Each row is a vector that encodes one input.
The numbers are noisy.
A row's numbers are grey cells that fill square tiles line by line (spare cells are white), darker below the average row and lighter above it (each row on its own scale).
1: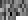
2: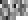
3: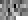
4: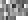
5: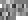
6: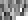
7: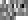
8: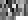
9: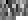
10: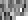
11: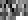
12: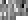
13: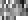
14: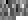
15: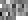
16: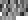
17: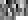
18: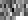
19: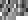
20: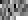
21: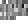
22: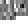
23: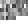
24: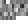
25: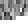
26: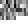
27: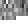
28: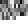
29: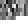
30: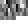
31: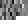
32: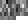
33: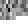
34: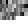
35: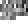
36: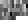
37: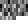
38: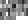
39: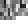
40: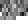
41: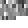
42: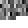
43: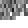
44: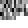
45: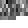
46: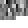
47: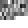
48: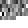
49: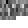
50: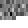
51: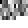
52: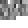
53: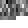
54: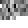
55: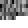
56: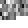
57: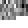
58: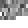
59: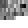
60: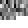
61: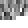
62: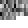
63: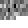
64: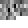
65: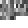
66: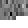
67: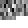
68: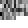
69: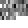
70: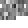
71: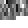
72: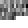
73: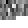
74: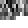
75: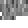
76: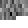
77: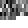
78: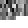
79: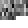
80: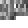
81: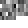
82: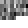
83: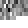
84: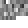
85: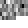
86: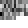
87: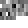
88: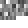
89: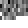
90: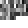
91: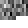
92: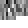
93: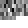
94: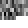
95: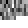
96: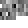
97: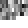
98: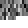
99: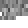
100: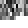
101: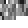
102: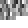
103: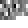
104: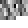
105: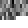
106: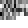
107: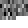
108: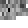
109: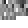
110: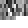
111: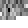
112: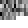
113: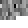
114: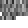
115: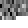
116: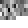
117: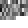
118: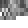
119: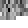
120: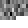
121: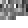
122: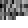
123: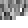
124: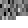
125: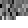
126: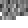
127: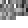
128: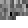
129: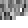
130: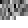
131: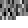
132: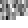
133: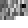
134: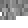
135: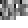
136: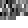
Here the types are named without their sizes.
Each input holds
a list of points on a line.
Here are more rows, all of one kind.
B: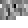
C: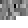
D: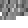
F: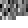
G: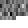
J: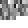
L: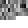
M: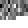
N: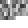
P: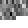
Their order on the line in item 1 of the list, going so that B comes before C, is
P, G, F, M, D, L, N, J, B, C.
